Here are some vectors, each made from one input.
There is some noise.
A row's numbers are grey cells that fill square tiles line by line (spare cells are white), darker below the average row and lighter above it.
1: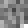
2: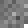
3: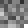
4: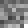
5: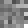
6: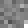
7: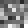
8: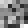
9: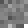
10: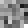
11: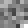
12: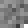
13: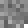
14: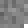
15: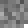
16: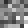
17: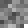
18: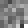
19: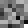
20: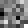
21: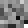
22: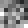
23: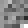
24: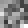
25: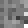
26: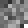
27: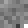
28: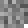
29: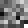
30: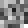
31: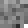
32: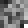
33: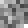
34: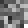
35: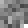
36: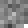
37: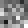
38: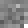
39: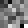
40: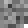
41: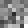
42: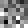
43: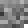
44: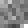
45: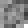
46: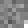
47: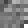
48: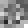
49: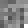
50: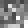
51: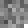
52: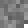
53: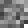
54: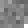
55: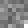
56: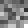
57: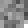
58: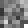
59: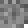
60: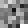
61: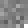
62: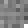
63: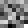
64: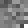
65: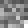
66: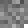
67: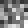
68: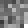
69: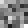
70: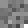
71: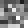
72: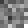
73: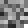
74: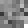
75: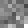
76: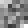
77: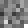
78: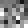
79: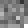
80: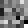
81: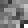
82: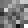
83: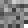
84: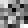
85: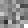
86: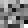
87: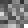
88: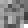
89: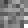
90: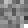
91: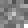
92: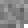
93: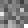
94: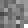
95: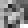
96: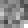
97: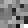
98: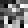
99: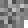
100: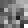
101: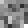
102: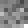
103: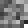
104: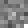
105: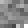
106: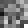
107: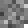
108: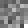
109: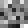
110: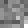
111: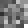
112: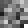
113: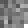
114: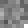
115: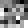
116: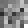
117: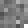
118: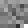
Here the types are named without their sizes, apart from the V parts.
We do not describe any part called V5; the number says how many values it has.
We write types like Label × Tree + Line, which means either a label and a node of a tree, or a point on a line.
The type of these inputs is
(Bool × Bool × Bool × Bool + Line) × V5.
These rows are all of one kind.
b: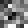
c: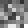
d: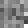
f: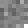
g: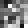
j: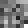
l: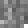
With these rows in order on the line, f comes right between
c and g.
